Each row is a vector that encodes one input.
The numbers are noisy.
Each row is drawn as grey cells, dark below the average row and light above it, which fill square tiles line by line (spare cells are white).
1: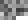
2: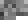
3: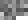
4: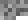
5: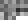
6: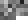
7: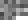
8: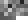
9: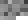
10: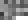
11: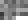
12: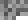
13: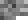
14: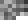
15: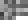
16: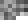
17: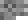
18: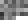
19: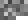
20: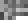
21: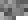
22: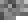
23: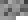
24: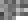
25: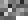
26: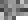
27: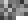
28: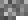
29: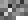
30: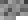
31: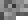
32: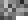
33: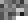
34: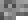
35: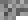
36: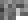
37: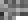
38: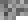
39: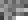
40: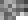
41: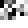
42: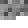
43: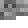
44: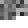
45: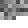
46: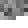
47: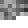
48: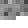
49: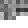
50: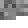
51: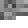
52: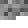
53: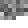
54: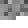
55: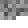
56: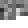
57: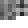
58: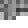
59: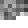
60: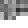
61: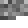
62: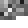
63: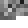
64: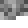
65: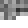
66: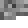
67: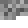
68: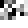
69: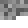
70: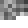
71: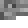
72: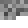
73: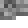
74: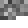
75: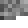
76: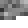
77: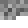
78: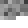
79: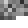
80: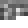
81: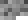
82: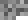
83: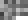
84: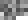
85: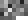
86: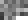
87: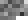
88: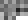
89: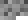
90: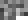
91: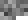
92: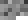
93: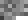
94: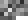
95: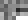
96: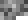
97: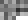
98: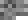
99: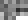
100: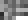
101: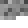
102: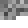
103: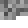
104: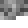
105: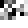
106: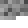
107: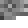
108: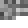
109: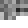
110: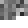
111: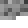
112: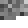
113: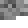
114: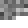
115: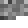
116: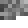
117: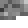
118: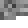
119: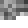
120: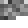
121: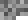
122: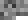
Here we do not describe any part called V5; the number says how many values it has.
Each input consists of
a list of up to two items, each a true/false value and a value of V5.
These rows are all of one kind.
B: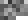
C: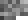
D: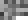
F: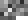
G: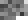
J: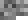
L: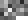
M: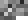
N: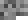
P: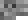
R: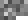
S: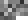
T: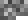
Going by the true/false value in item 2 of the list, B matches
C, G and S.
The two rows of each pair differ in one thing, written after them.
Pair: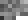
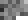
the value of V5 in item 2 of the list
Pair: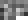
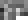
the value of V5 in item 2 of the list
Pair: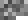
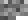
the true/false value in item 2 of the list
